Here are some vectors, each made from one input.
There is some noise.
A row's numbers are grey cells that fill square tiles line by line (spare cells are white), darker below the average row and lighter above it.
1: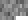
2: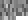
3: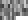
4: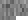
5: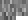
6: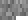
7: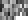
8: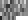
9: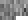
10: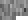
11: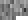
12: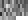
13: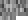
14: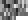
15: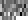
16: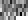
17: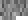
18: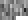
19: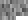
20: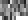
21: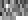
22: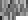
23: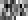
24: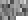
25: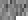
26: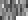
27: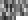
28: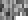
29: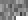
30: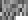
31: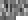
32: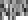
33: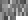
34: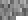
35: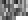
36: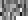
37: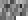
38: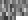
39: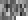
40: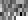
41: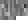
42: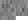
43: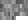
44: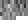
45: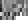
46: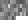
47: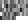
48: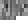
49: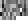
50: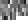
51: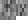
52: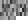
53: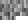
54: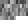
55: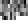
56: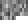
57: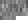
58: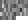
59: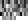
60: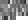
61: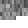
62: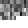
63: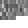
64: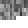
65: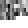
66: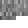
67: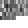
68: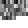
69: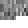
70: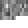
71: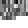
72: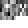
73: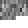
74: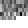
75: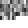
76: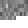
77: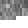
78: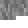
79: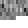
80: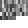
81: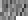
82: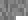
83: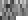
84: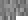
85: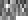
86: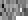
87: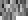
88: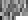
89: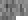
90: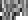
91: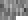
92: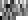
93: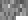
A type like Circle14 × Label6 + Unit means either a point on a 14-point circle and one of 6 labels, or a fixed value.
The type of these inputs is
List3(Line5).
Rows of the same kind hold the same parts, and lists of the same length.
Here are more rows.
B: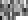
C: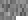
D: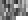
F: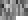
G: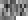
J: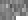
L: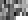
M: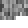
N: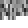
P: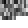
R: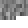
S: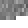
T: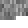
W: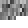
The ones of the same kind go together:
B, C, F, M, R
D, L, P
G, T, W
J, N, S

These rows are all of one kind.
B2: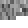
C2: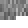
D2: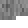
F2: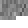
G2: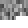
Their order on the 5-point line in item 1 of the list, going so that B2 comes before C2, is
G2, F2, D2, B2, C2.
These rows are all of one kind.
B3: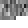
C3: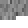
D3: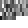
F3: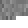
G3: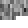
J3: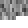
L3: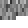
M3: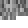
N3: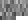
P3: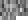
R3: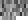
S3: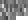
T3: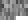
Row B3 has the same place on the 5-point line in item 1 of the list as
C3, J3 and L3.
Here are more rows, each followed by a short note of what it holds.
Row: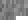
a list of two items
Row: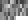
a list of three items
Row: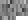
a list of two items
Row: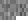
a list of three items
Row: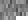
a list of one item
